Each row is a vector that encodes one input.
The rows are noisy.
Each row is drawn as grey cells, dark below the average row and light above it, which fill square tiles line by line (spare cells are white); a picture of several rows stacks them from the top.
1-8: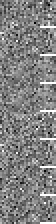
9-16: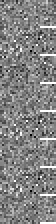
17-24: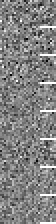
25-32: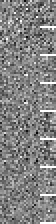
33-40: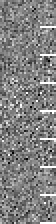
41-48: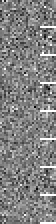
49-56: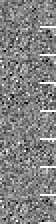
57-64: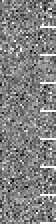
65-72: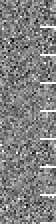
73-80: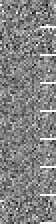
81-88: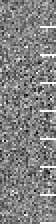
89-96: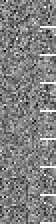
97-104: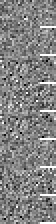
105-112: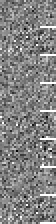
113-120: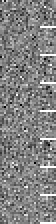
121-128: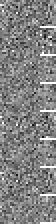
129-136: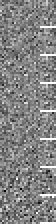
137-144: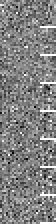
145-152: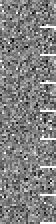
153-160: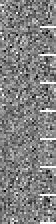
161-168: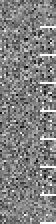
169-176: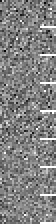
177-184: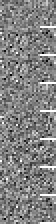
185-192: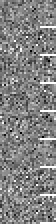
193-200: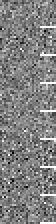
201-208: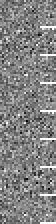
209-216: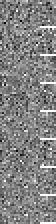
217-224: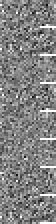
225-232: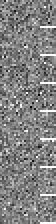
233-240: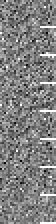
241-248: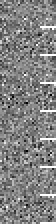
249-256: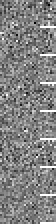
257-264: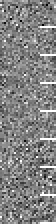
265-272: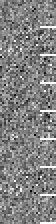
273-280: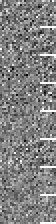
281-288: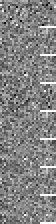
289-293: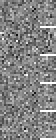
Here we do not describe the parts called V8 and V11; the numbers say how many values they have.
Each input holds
either a point on a 7-point line, or a true/false value and a value of V8, or a value of V11.
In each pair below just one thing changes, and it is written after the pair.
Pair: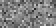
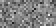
the value of V8
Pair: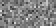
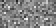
the true/false value
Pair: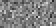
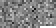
the value of V8
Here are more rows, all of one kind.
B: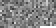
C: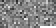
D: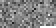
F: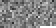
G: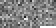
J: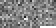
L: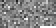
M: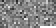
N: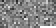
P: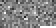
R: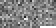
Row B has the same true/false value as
D and F.
